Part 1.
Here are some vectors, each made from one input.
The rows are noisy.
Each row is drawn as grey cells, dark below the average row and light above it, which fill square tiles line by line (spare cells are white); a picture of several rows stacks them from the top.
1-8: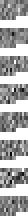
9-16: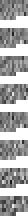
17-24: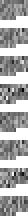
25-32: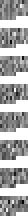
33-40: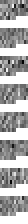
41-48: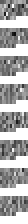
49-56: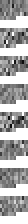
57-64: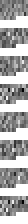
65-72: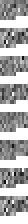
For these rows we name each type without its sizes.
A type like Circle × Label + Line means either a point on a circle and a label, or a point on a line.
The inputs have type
Line × (Tree + Unit).
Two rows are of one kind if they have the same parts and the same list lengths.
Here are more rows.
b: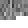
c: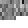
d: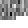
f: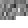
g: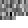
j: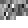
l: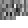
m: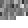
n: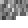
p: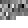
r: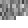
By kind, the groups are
b, c, d, f, g, l, m, n, r
j, p

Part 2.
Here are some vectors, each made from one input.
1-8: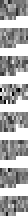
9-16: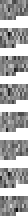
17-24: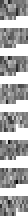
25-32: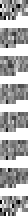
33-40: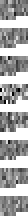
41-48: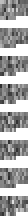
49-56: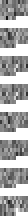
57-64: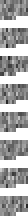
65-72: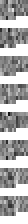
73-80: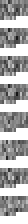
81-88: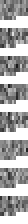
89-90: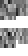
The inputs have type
List2(Line7).
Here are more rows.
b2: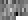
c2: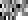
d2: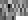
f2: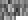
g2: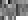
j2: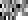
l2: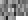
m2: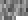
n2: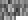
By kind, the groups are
b2, d2, l2, m2
c2, j2
f2, g2, n2

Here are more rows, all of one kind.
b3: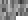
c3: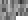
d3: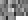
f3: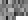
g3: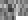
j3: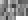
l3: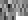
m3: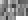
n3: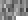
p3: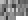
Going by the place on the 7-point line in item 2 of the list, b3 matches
c3, j3, m3 and n3.
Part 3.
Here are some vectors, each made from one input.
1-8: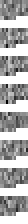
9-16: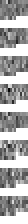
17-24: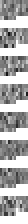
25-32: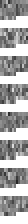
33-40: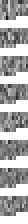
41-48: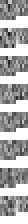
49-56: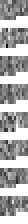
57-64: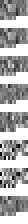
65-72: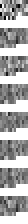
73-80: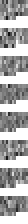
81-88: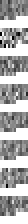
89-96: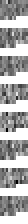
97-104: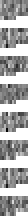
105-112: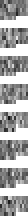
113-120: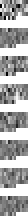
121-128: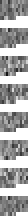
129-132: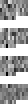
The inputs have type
List2(Line7).
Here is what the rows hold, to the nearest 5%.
All of them are lists of up to two points on a 7-point line: about 5% are empty, 50% hold one and 45% two.
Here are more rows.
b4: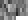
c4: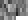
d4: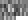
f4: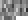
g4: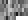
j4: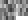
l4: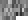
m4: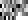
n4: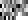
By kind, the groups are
b4, c4, d4
f4, g4, j4, l4
m4, n4

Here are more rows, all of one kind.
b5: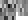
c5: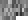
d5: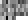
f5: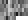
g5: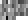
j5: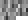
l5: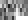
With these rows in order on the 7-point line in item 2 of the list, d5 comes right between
b5 and j5.
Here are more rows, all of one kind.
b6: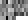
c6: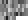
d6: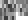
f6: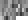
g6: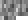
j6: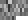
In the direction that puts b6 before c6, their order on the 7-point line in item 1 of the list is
b6, c6, f6, g6, j6, d6.
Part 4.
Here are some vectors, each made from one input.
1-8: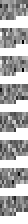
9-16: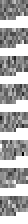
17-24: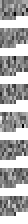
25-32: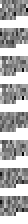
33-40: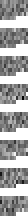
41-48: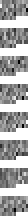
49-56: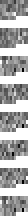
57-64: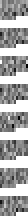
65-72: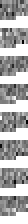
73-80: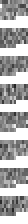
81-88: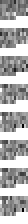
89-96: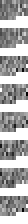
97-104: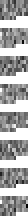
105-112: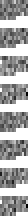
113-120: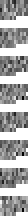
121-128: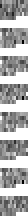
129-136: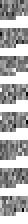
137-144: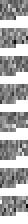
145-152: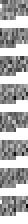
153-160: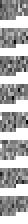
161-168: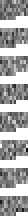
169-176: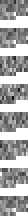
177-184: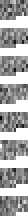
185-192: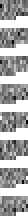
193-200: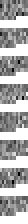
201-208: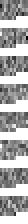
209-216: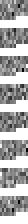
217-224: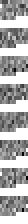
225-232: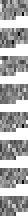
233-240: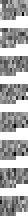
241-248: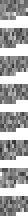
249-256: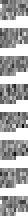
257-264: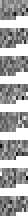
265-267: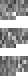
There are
2 kinds of row.
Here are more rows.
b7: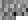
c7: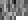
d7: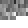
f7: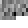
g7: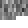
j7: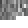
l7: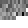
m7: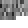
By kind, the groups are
b7, c7, d7, f7, l7
g7, j7, m7

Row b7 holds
three true/false values.
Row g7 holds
one of 9 labels.
